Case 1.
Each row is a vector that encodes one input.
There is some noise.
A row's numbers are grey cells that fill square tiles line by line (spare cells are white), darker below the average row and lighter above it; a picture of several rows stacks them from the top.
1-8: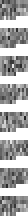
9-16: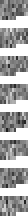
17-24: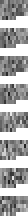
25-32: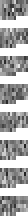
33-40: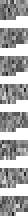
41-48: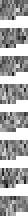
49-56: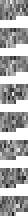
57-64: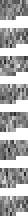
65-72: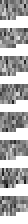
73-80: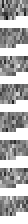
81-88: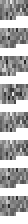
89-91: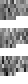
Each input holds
a node of a 14-node tree.
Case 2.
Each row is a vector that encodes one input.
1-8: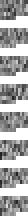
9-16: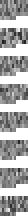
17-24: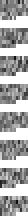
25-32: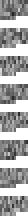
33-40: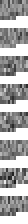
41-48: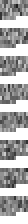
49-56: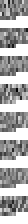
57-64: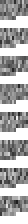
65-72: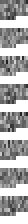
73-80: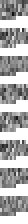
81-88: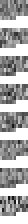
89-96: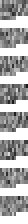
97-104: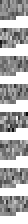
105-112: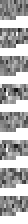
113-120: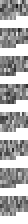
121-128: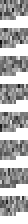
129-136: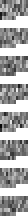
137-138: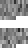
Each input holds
a point on an 8-point line.
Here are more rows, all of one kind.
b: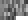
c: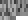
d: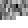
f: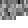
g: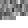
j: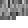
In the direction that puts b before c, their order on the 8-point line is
b, j, f, c, g, d.
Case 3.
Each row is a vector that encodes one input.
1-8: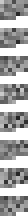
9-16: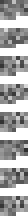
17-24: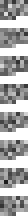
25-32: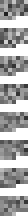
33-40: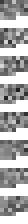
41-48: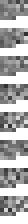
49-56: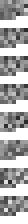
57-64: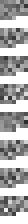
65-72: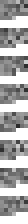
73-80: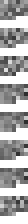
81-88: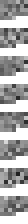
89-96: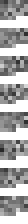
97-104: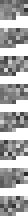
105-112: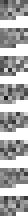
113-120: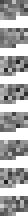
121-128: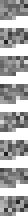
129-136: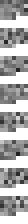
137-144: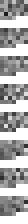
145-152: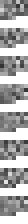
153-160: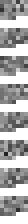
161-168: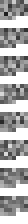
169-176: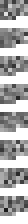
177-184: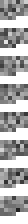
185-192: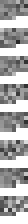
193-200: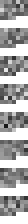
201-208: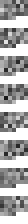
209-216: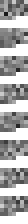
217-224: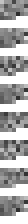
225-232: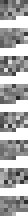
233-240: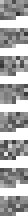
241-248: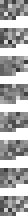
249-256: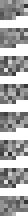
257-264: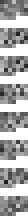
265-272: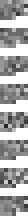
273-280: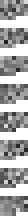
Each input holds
four true/false values.
